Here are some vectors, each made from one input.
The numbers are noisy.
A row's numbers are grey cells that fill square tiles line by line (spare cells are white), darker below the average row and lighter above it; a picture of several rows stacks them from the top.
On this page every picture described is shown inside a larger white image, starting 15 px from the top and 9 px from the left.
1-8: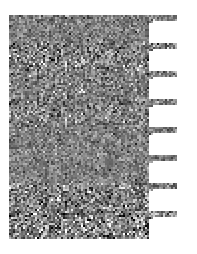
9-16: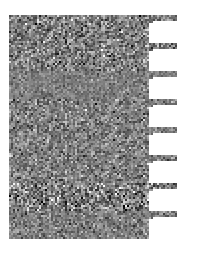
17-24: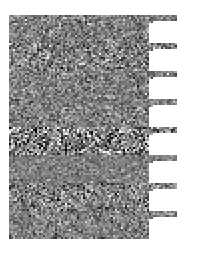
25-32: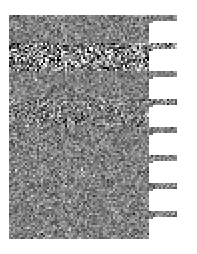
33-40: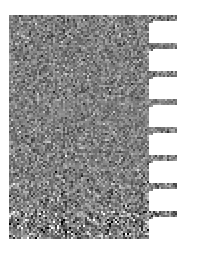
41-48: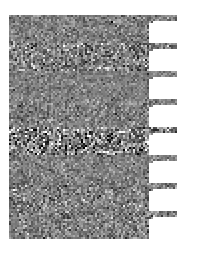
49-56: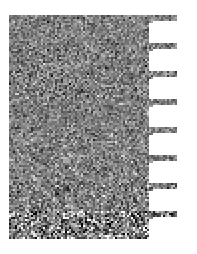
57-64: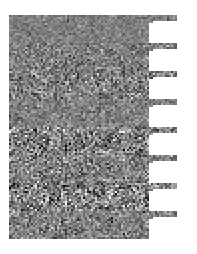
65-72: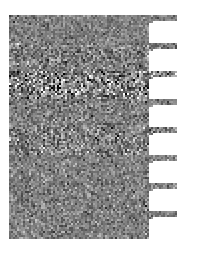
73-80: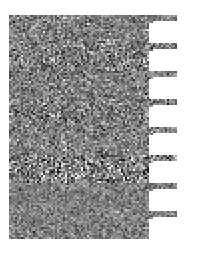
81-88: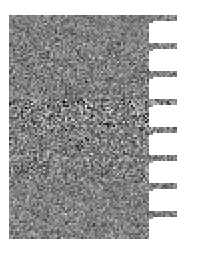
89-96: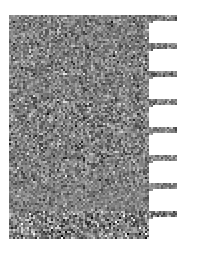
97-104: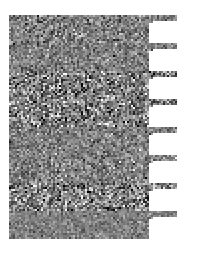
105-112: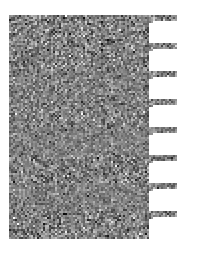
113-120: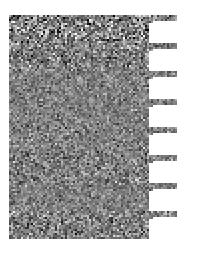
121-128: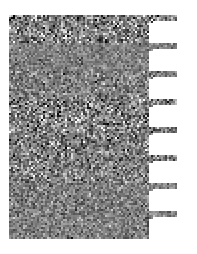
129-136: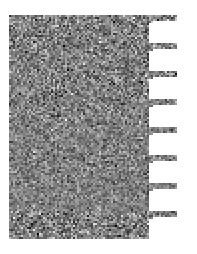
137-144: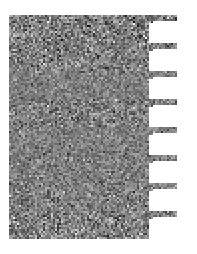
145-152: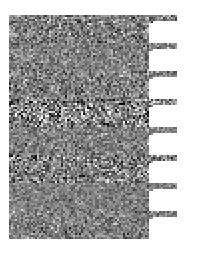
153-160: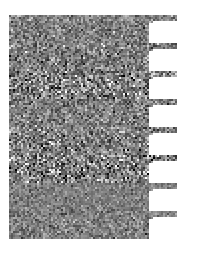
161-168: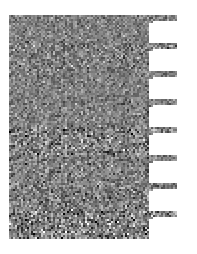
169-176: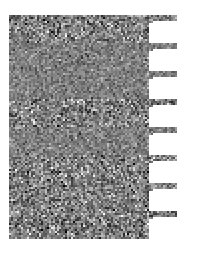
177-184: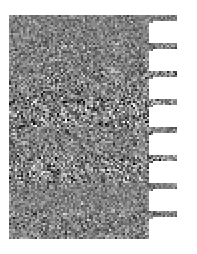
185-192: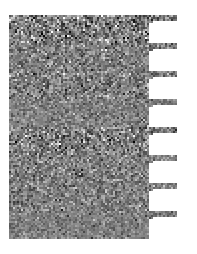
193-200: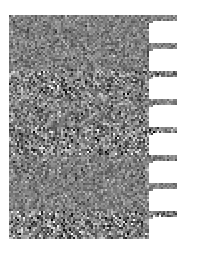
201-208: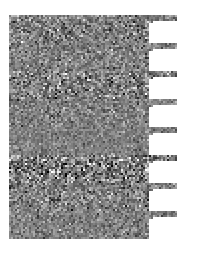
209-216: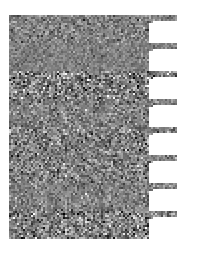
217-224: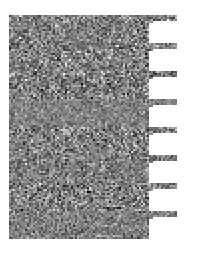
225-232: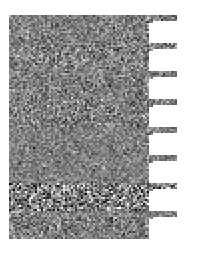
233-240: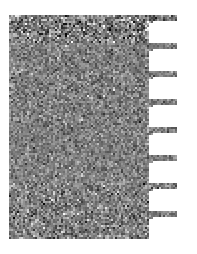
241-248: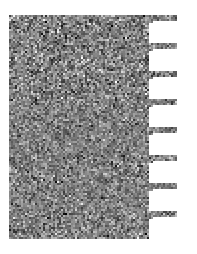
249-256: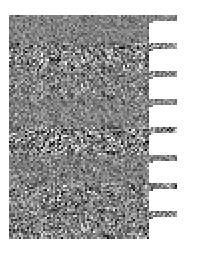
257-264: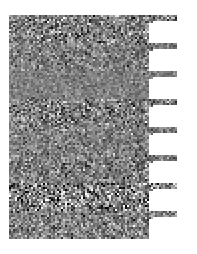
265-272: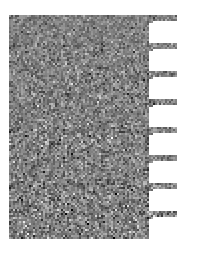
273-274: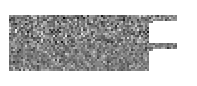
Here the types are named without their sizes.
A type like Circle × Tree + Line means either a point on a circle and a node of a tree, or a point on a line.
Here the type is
((Bool × Bool × Bool + Circle) × Circle + Tree) × Tree.
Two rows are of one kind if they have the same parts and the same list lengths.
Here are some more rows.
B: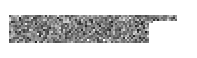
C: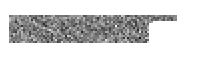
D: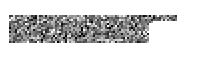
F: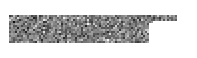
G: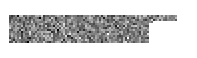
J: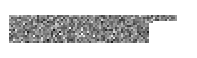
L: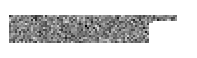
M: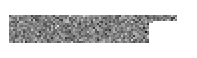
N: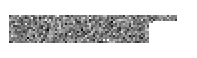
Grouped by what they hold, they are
B, C, G, J, N
D
F, L, M

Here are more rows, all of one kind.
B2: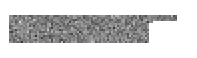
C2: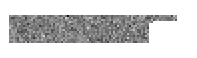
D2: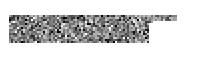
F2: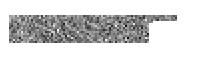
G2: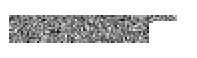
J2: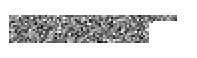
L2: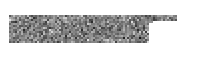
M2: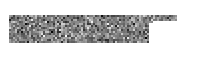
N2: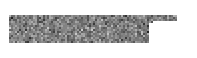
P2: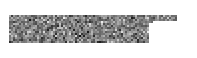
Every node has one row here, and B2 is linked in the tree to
J2 and L2.
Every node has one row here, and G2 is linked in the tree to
C2, F2 and N2.
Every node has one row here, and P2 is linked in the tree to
M2.
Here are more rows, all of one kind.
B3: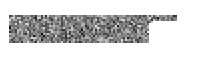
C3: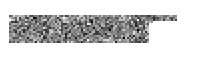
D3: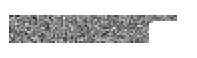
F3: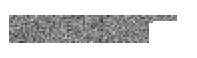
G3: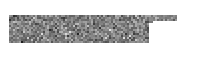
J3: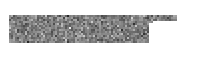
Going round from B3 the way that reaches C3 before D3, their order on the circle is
B3, G3, J3, F3, C3, D3.
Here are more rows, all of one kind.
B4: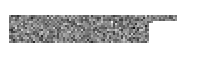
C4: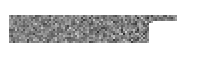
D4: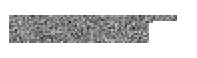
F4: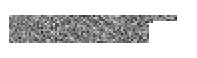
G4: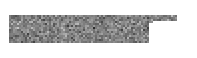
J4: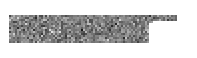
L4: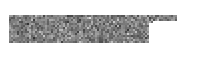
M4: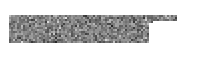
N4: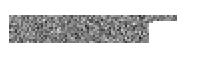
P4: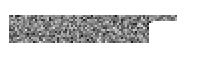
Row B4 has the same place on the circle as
D4, L4 and N4.
